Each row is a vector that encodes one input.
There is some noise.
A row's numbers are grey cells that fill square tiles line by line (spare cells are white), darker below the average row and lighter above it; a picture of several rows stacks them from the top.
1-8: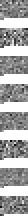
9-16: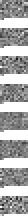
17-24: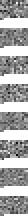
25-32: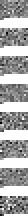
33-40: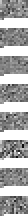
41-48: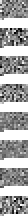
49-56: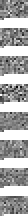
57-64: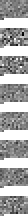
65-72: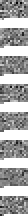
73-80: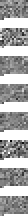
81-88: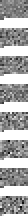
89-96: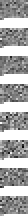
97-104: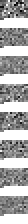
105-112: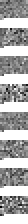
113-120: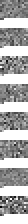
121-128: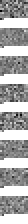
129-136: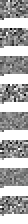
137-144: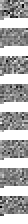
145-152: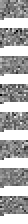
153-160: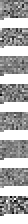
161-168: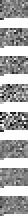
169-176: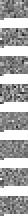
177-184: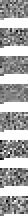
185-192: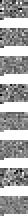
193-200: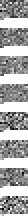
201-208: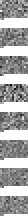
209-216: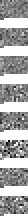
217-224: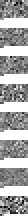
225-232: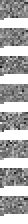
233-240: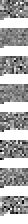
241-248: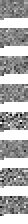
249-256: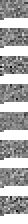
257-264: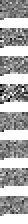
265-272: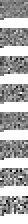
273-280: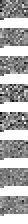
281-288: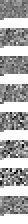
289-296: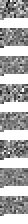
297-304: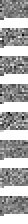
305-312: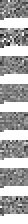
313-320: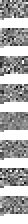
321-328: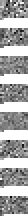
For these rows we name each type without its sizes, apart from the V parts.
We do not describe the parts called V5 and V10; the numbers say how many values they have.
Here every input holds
a point on each of three lines and a value of V5, together with either a fixed value, or a true/false value and a value of V10.
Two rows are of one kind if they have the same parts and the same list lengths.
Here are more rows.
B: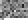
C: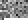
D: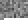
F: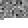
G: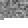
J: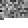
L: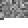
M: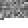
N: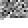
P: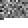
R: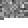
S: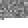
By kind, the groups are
B, C, N, P
D, F, G, J, L, M, R, S

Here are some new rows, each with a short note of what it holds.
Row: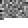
a point on each of three lines, a true/false value, a value of V5 and a value of V10
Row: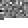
a point on each of three lines, a true/false value, a value of V5 and a value of V10
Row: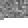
a point on each of three lines and a value of V5
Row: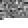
a point on each of three lines, a true/false value, a value of V5 and a value of V10
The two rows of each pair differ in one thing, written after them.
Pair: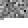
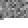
the true/false value
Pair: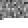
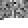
the place on one of the three lines
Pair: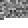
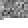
the place on one of the three lines
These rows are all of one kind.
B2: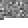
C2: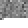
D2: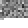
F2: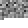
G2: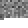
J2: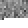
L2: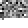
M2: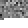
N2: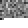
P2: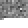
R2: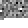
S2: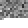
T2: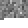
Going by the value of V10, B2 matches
S2 and T2.
